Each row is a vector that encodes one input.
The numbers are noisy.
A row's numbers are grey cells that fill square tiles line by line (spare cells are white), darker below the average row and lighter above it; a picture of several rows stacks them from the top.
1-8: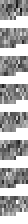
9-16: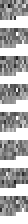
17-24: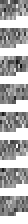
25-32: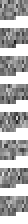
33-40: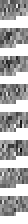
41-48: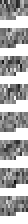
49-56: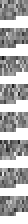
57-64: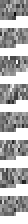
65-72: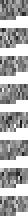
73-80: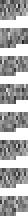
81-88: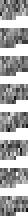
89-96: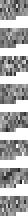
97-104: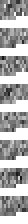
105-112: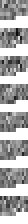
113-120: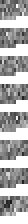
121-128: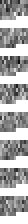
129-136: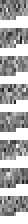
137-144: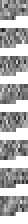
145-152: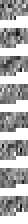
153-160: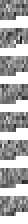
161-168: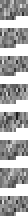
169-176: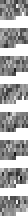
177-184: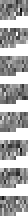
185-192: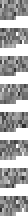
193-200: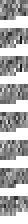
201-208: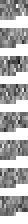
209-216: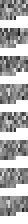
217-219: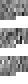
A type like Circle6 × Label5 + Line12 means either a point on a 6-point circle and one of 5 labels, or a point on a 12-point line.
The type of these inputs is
Circle6 × (Label6 + Line5) + List2(Line8).
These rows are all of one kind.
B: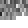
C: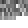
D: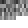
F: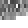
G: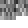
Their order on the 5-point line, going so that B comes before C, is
B, F, G, C, D.
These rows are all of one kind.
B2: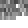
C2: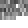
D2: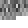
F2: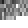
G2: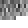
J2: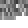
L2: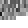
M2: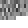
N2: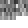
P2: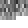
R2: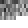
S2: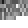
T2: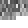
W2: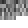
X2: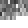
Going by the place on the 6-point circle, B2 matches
C2, F2, J2 and S2.
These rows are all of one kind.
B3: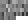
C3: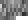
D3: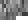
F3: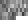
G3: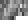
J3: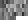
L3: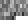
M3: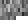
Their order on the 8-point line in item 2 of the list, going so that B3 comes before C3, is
L3, B3, C3, F3, G3, J3, M3, D3.
